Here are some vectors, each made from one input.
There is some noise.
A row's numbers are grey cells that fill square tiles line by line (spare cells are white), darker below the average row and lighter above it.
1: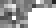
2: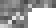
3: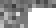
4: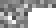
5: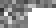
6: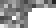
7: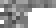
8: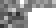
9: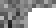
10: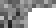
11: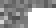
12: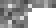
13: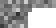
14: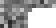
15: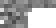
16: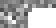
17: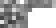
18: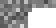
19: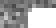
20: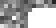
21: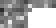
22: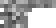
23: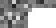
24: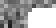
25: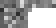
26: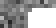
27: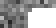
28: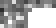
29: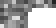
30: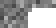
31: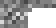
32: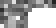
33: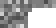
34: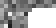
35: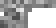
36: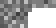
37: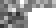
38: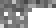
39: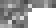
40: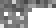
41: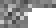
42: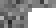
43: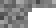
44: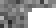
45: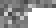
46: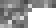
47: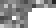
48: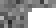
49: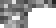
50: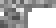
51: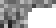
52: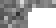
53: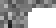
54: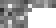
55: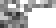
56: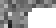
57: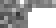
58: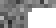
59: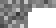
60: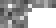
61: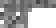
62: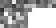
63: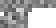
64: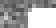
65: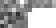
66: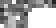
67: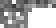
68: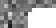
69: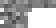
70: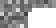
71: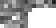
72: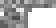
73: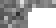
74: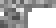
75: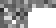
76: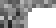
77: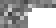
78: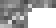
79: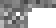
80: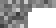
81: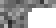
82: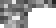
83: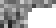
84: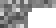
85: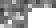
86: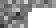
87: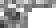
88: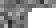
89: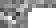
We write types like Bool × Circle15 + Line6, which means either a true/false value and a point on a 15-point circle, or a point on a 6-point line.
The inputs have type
Tree9.
